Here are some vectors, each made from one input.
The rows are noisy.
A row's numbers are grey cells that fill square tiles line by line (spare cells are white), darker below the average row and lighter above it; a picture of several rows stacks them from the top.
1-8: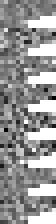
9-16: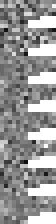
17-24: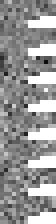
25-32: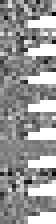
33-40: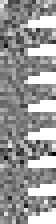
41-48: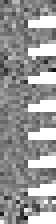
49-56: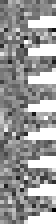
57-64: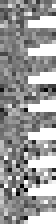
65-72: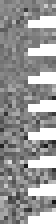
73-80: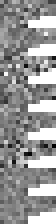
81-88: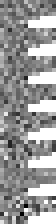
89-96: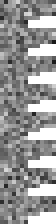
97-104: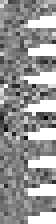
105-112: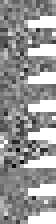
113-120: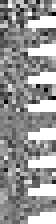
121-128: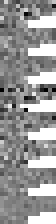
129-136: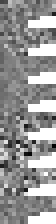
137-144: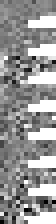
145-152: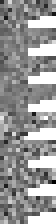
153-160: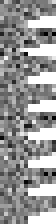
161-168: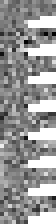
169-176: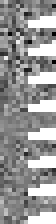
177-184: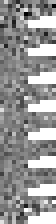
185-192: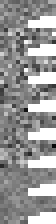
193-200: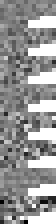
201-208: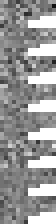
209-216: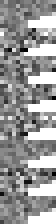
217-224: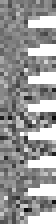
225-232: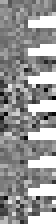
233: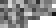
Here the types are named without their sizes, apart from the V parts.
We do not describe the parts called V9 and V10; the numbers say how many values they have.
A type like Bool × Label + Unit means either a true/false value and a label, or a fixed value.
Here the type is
Bool × (Line + V9) × V10.
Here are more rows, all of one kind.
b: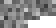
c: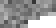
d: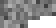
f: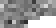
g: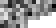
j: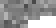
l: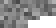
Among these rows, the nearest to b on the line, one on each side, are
c and d.
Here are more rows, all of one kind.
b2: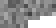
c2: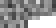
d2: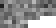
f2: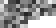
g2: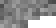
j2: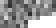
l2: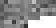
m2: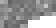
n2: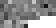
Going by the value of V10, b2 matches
j2 and l2.
